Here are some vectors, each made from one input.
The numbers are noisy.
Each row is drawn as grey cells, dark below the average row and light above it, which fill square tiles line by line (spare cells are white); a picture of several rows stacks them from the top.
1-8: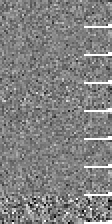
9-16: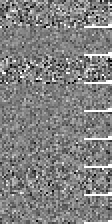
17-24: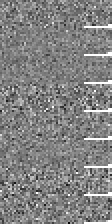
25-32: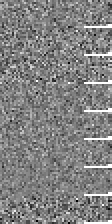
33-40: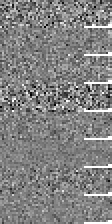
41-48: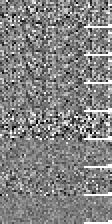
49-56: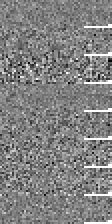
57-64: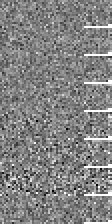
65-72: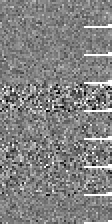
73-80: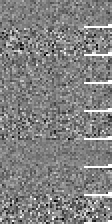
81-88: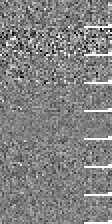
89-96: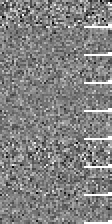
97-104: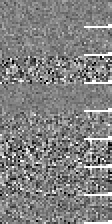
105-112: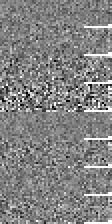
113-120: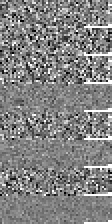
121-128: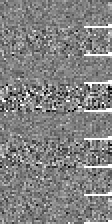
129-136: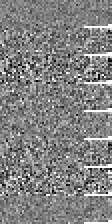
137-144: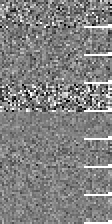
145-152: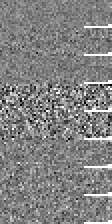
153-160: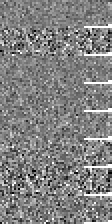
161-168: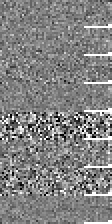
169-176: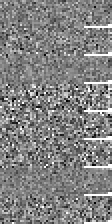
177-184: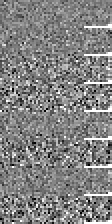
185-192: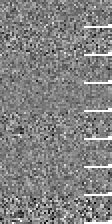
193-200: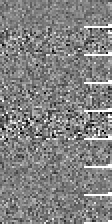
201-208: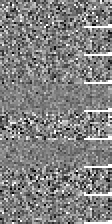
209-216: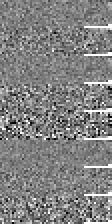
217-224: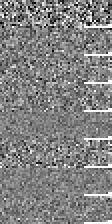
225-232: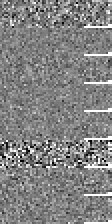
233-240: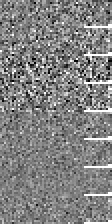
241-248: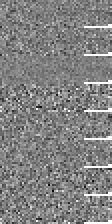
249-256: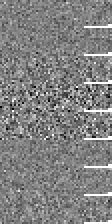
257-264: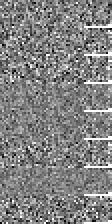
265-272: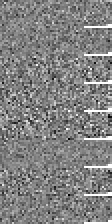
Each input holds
either a point on an 8-point circle, or a point on an 11-point line.
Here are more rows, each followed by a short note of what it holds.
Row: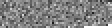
a point on an 8-point circle
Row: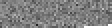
a point on an 8-point circle
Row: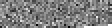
a point on an 8-point circle
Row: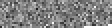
a point on an 8-point circle
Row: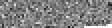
a point on an 11-point line
